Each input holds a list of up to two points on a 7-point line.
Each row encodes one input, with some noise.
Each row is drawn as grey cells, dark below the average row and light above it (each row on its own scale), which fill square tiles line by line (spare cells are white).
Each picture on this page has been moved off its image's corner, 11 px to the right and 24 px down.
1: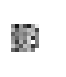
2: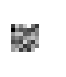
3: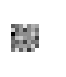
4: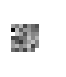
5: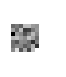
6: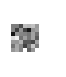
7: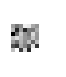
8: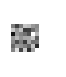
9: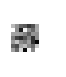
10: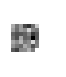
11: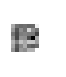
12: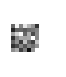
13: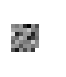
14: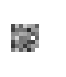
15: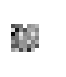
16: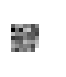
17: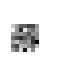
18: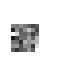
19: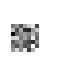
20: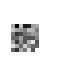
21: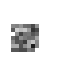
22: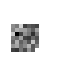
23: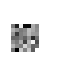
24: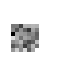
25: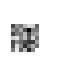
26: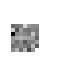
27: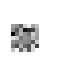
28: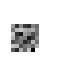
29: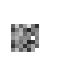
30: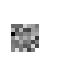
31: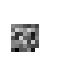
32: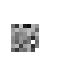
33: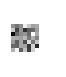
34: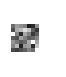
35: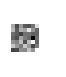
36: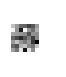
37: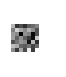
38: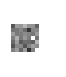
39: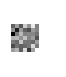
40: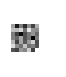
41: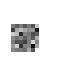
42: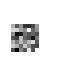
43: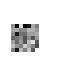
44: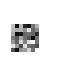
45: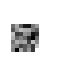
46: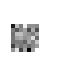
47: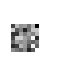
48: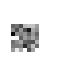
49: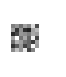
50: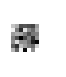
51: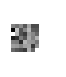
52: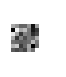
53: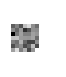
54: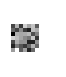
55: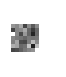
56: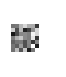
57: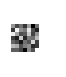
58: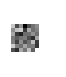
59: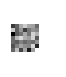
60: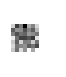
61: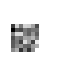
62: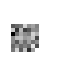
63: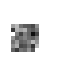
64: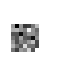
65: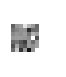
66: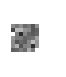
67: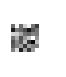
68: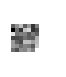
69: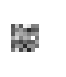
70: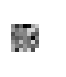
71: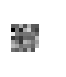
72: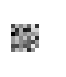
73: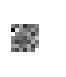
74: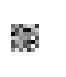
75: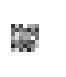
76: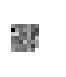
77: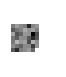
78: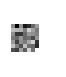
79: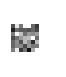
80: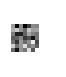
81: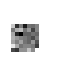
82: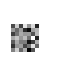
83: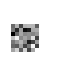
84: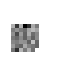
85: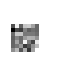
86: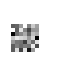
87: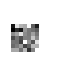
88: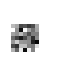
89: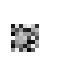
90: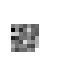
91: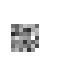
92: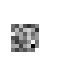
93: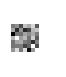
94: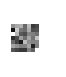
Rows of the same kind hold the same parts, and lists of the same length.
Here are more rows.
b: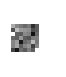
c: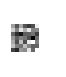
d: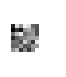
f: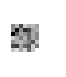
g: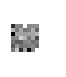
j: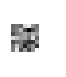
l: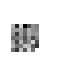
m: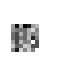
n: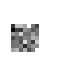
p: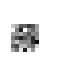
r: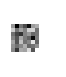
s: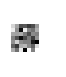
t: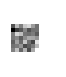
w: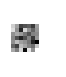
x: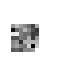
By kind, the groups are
b, c, l, m, r, x
d, f, g, j, n, t
p, s, w

